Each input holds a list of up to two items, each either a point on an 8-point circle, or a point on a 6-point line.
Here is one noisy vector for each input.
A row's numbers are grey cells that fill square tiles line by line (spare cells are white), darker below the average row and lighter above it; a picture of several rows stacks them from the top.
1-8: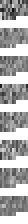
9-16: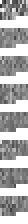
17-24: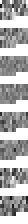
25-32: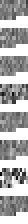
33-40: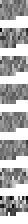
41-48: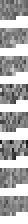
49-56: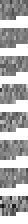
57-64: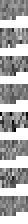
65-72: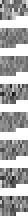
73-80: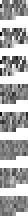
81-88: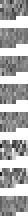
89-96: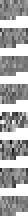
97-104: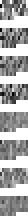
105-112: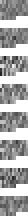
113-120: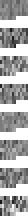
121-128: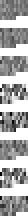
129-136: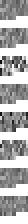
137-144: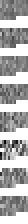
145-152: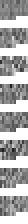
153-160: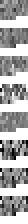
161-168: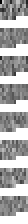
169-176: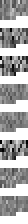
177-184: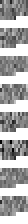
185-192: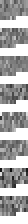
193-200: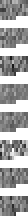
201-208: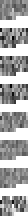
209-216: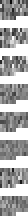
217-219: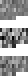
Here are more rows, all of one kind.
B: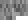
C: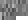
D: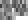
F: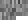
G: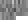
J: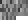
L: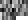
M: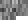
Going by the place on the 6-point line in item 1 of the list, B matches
D and J.
